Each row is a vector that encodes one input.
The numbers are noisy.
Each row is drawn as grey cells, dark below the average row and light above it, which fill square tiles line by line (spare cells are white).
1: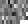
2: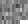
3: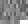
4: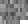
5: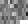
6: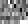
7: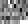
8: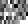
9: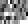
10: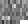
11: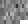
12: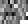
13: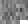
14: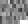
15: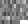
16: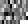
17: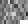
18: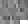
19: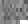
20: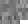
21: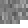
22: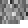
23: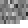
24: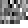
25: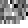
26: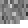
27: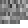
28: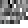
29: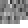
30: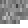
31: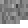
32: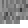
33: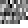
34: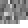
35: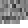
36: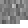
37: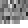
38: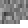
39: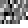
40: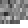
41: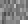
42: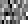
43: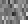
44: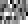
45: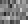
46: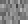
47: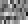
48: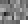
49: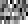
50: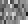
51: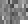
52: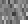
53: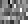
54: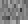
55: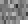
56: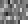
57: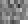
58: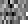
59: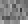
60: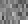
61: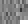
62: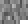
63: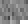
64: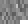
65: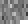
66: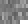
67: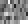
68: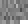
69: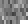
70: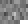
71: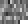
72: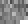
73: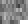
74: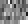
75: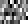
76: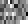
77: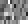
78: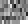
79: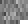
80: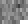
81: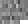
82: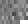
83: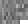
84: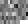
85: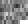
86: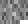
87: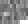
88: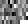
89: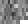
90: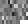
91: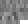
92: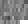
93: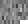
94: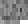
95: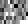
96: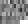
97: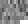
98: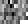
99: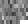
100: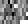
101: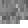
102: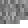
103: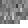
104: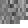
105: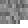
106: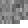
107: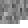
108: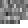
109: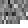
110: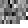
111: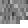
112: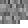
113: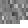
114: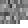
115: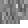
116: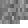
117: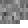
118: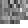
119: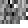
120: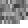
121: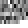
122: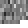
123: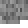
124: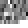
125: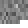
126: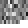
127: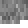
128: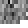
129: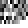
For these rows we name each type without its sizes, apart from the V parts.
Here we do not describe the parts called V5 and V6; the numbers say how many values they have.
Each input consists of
a point on a circle, together with either a true/false value and a value of V5, or a value of V6.
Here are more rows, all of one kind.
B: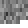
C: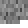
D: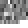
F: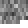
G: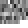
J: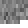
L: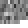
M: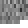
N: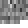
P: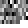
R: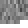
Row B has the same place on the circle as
C, J and N.
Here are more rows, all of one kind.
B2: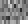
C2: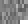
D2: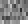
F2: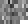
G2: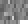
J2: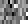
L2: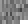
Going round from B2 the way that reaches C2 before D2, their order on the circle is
B2, J2, G2, F2, C2, L2, D2.
